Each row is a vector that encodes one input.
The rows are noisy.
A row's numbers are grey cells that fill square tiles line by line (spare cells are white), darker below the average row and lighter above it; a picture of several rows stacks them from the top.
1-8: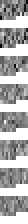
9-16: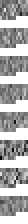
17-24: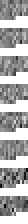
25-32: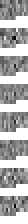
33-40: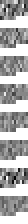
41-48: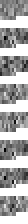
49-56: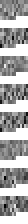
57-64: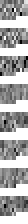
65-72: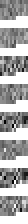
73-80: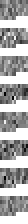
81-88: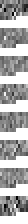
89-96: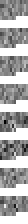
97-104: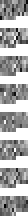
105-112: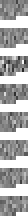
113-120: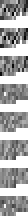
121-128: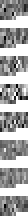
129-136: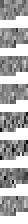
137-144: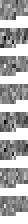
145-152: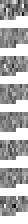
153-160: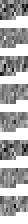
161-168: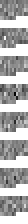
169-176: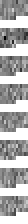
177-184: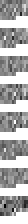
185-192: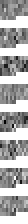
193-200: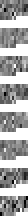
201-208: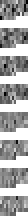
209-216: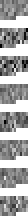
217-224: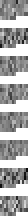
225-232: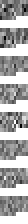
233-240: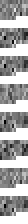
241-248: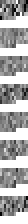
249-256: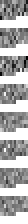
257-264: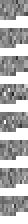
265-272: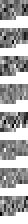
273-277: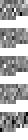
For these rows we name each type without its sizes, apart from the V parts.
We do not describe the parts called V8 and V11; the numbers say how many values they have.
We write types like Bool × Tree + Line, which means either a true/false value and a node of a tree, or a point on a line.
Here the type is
Bool × ((Circle + Unit) × V11 + Line) × V8.
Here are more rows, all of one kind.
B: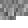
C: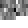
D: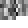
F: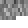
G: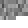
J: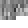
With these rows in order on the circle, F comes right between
D and J.
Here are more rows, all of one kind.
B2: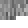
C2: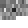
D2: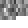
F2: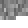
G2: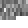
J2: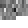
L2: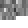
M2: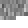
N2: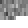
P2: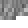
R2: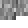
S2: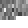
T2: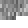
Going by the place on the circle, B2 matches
R2 and T2.
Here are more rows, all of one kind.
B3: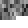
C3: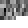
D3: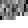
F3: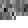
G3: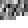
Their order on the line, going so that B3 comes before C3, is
B3, F3, C3, G3, D3.
